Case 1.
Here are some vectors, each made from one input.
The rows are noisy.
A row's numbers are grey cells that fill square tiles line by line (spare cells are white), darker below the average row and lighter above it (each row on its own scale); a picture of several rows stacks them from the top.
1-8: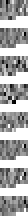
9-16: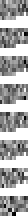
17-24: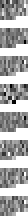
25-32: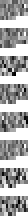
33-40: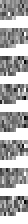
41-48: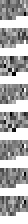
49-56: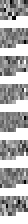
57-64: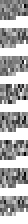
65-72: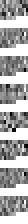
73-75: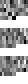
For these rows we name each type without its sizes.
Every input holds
a list of points on a line.
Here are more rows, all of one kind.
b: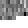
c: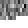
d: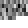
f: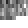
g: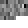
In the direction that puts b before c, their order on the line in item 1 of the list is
f, b, d, c, g.
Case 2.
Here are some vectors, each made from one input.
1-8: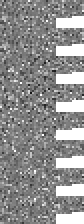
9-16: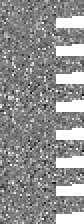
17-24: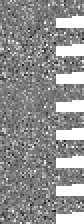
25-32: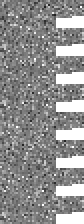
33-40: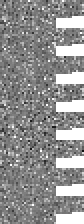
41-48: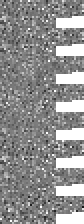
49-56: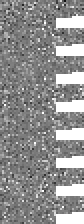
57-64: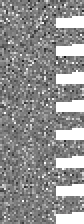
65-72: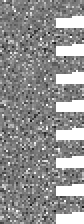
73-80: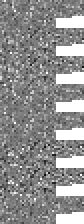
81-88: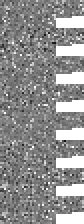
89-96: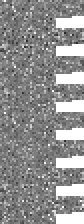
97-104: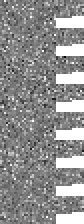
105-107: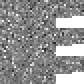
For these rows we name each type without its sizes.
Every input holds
either a point on a line, or three true/false values.
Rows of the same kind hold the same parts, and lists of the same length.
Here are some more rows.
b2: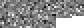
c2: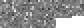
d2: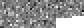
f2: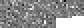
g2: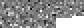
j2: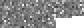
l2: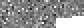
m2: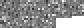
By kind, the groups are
b2, d2, g2, l2
c2, f2, j2, m2

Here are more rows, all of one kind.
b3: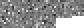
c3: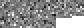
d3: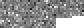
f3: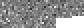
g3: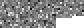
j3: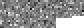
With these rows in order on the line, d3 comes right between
f3 and j3.
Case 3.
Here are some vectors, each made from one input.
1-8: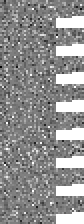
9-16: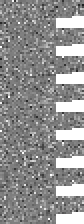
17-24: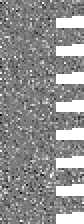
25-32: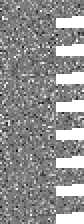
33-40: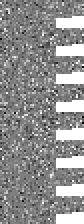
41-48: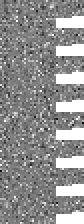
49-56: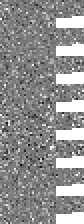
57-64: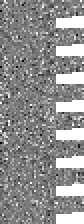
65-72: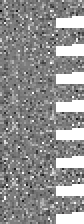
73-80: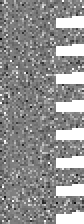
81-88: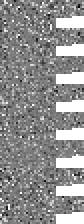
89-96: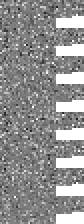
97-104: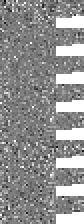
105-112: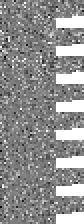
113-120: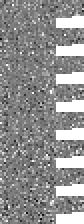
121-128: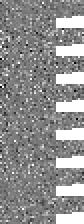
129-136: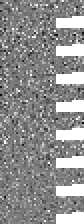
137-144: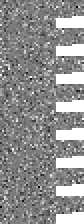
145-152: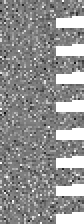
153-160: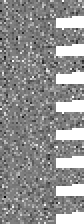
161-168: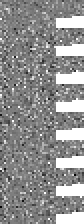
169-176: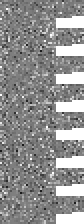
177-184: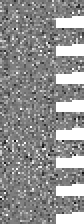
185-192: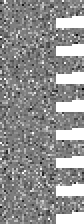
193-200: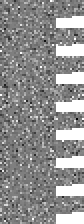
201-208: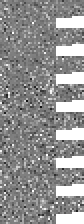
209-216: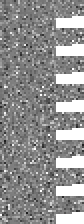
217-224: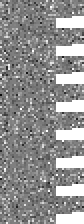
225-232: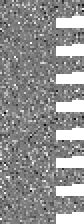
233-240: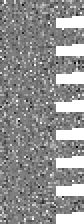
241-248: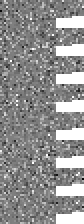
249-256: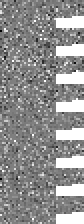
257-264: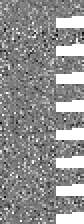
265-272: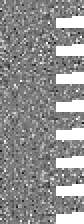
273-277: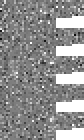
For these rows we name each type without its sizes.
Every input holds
a point on a line, together with either a fixed value, or three true/false values.
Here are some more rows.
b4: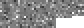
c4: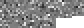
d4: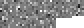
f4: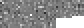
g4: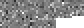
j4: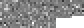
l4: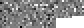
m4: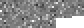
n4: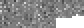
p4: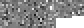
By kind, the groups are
b4, c4, d4, f4, g4, l4, m4, n4
j4, p4

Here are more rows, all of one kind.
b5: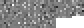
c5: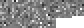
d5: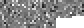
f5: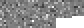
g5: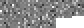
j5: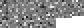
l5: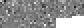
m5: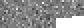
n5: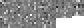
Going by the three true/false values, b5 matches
g5, j5 and m5.
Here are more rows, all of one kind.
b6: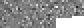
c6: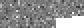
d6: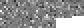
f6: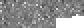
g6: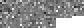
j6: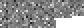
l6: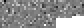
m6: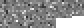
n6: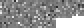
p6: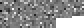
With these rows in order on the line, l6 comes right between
f6 and g6.
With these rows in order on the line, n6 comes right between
d6 and f6.
